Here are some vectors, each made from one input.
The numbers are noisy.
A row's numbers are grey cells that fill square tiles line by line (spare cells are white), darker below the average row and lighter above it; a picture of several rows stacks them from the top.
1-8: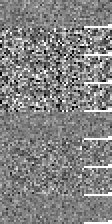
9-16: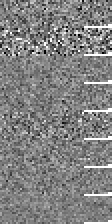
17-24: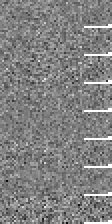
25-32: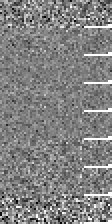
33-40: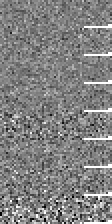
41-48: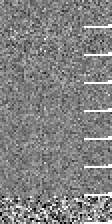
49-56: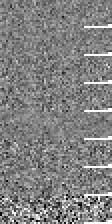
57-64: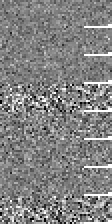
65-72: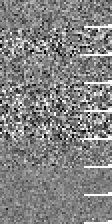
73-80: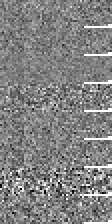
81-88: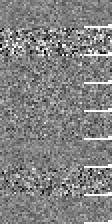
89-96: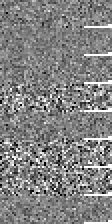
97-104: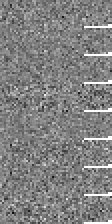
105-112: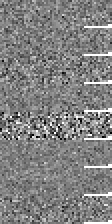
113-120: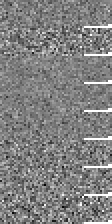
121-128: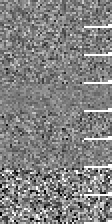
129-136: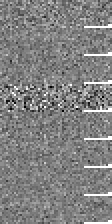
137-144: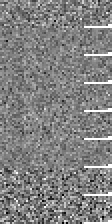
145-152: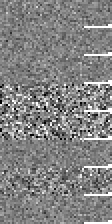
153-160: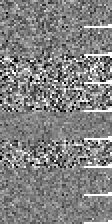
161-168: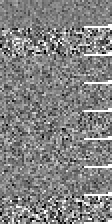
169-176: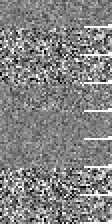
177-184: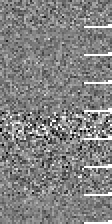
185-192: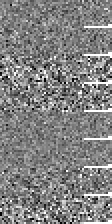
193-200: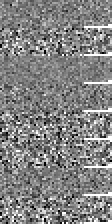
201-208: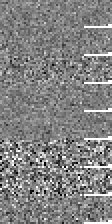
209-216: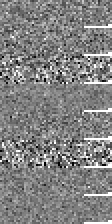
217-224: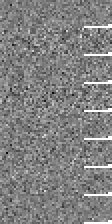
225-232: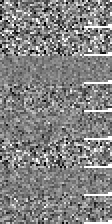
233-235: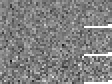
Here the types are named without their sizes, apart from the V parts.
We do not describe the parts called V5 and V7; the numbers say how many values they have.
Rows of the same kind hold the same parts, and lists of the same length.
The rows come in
3 kinds.
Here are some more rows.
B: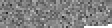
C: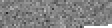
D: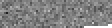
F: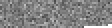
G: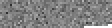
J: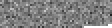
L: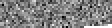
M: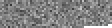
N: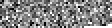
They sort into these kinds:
B, D, M
C, F, G, J, L
N

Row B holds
a point on each of two lines and a value of V5.
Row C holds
a point on each of two lines, four true/false values and a value of V5.
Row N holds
a label and a value of V7.
